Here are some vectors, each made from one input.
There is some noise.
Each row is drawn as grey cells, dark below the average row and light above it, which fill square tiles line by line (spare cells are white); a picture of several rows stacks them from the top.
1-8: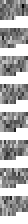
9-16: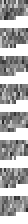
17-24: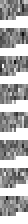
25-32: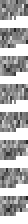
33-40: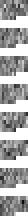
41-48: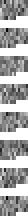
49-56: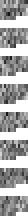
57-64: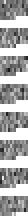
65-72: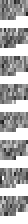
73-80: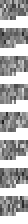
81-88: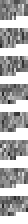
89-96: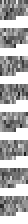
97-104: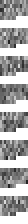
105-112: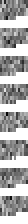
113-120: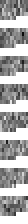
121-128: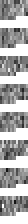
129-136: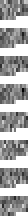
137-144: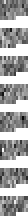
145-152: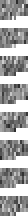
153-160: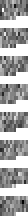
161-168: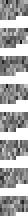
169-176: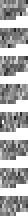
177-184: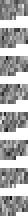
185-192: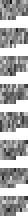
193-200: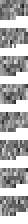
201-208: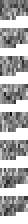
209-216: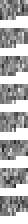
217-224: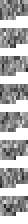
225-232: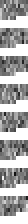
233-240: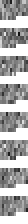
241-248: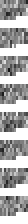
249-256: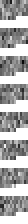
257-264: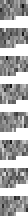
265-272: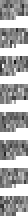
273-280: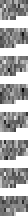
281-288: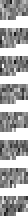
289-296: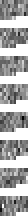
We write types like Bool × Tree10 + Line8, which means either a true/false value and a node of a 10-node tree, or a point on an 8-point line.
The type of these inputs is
Bool × Circle5 + Tree16.
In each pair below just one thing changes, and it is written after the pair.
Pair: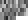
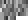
the true/false value
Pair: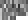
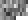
the place on the 5-point circle
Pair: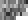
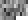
the true/false value
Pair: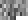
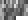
the place on the 5-point circle
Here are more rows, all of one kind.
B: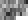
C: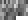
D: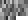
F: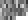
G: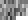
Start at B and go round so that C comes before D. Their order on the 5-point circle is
B, C, D, F, G.
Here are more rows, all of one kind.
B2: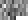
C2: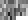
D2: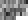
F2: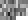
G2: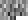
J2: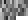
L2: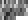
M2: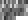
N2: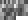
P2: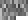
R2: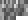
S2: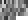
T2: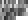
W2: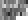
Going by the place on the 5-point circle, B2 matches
C2, F2 and G2.
